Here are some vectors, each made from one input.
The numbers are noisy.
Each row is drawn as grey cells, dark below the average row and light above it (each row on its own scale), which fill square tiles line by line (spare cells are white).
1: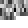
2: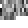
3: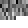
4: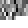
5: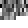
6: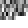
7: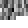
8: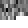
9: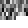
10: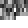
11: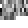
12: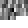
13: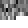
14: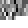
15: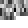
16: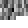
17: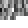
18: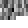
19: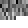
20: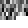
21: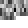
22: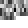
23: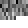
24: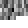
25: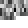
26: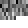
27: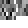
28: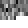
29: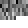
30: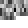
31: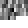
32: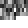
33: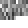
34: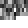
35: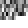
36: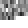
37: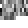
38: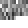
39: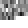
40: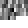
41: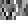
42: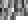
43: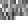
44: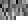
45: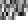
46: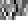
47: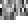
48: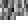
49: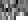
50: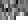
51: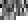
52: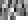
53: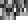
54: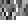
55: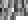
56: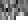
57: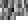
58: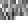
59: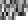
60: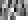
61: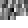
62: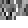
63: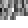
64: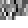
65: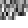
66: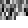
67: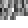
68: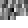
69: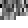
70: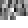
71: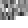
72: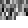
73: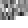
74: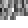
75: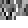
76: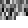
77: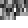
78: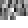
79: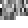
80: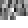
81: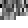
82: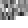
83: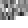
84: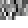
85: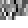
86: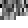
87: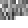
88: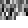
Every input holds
four true/false values.
